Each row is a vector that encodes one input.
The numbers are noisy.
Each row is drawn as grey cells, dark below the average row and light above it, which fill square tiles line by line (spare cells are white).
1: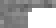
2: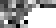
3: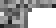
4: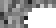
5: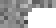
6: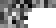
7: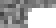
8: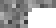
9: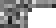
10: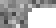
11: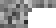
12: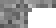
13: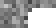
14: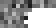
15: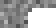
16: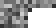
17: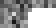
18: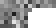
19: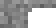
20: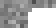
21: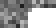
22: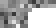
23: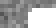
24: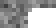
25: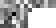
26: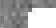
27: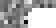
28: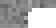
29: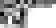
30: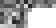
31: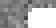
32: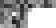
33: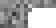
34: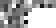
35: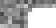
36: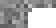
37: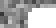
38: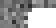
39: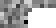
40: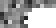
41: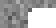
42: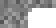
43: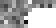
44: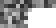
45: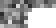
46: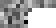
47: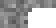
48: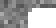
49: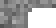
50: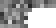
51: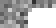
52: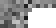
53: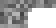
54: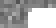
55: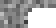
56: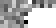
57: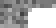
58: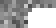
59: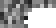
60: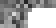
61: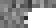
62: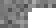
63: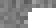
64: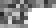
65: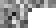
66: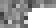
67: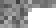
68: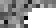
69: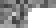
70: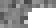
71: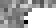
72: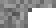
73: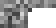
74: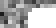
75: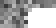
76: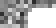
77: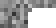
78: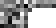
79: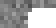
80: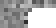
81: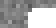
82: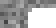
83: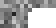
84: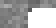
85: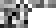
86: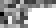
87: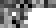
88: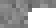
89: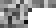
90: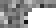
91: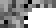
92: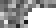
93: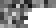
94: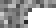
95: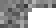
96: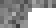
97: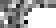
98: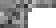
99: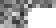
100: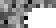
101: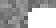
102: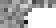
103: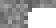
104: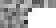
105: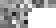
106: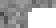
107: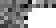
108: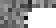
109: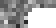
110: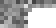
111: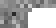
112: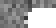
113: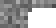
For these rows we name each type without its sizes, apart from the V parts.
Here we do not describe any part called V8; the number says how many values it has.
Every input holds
a point on a line, together with either a point on a line, or a value of V8.
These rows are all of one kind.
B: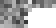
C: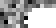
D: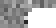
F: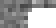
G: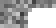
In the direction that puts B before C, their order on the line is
B, D, F, G, C.
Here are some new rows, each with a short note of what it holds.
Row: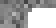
a point on each of two lines
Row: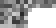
a point on a line and a value of V8
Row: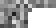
a point on a line and a value of V8
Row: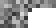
a point on each of two lines
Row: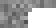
a point on a line and a value of V8
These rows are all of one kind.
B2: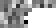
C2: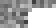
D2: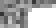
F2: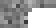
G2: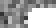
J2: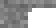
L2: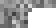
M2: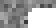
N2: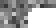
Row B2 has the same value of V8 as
D2 and J2.
